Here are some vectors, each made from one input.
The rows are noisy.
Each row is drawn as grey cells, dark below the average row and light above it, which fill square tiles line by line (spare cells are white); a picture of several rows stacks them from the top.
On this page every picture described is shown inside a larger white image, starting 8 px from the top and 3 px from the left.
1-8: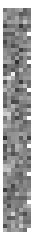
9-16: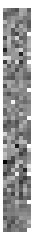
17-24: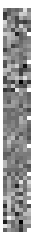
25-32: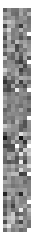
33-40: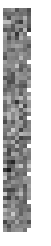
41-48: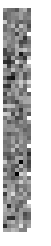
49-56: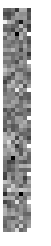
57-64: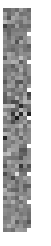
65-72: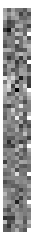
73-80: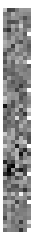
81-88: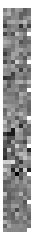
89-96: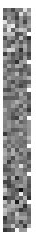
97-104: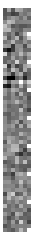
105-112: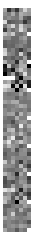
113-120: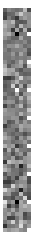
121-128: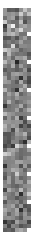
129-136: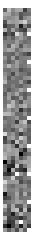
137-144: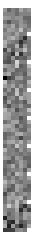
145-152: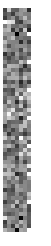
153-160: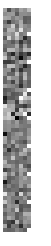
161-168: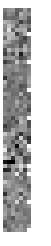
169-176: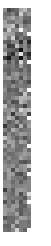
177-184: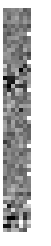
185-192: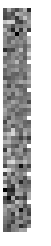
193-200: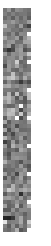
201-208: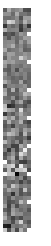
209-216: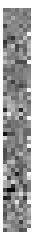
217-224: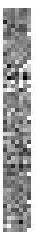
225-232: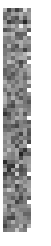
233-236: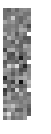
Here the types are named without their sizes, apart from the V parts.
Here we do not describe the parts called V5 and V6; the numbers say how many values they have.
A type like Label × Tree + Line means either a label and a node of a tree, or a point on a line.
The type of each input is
Bool × Line × (Line × V5 + V6).
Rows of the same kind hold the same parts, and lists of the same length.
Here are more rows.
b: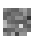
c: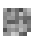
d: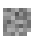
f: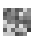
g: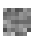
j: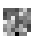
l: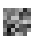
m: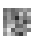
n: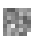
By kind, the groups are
b, c, d, f, g, j, l, n
m

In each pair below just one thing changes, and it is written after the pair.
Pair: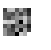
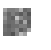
the value of V6
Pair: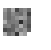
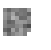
the true/false value
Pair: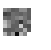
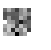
the place on the line
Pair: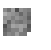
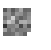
the value of V6
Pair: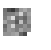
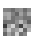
the true/false value
